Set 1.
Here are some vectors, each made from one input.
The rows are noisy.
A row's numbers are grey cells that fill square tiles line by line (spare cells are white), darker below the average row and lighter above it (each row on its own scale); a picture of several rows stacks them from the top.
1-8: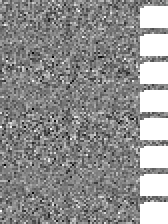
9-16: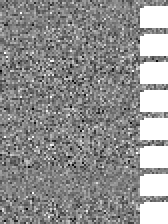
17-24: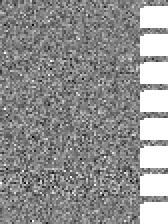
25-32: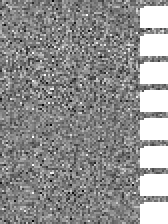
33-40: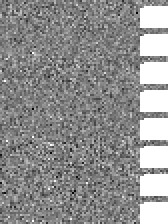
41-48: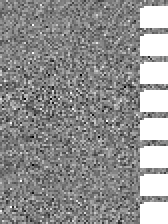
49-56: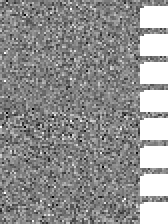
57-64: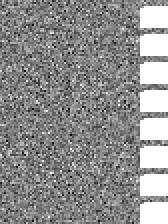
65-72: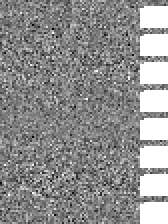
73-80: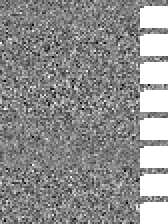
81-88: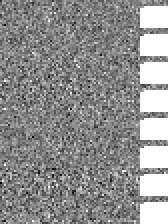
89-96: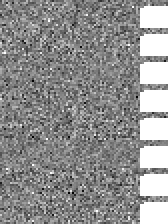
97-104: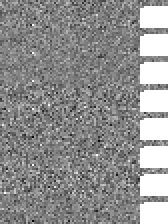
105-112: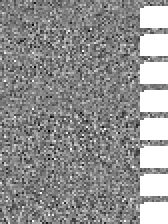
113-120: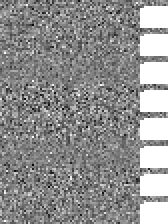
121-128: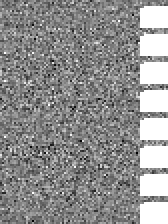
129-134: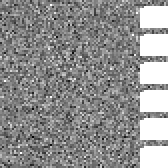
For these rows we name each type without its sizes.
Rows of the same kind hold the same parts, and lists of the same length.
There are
2 kinds of row.
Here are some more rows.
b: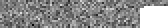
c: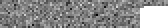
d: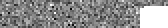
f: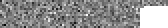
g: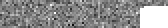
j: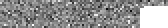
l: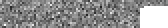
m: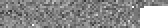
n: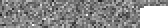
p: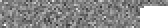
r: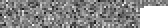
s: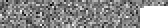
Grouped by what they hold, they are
b, c, d, g, l, p
f, j, m, n, r, s

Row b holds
a point on a circle.
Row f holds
a point on each of two circles and a true/false value.
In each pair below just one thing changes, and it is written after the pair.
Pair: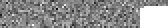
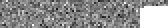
the place on one of the two circles
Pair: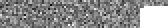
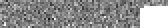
the place on one of the two circles
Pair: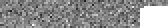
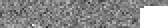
the true/false value
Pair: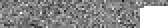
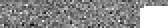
the true/false value
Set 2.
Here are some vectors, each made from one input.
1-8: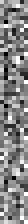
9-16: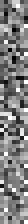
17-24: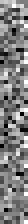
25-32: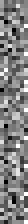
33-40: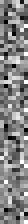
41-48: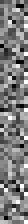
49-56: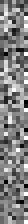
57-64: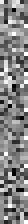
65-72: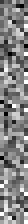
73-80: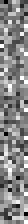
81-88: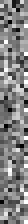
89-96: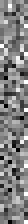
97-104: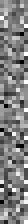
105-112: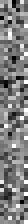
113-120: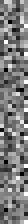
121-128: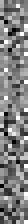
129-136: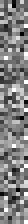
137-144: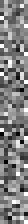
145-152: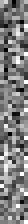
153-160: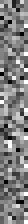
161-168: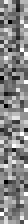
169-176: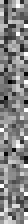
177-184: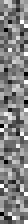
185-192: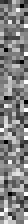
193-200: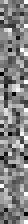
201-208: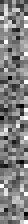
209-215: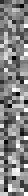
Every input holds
a list of up to three points on a 5-point line.
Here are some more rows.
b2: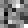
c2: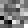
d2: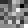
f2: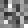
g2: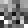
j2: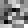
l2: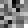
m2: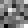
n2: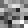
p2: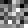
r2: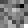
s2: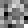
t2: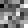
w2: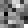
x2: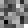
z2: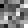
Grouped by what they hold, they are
b2, f2, g2, j2, m2, n2, s2, w2
c2, l2, x2
d2, p2, r2
t2, z2

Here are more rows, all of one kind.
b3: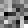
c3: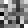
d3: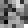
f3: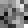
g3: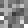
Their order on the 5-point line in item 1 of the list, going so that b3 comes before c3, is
d3, f3, b3, c3, g3.
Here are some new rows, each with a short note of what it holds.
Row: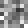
a list of three items
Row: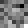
a list of one item
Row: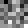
a list of one item
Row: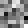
a list of three items
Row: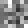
a list of three items
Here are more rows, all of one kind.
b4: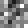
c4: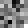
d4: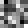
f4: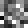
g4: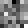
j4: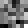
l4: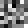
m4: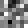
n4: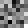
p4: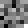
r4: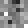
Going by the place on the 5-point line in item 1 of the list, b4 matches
m4 and r4.
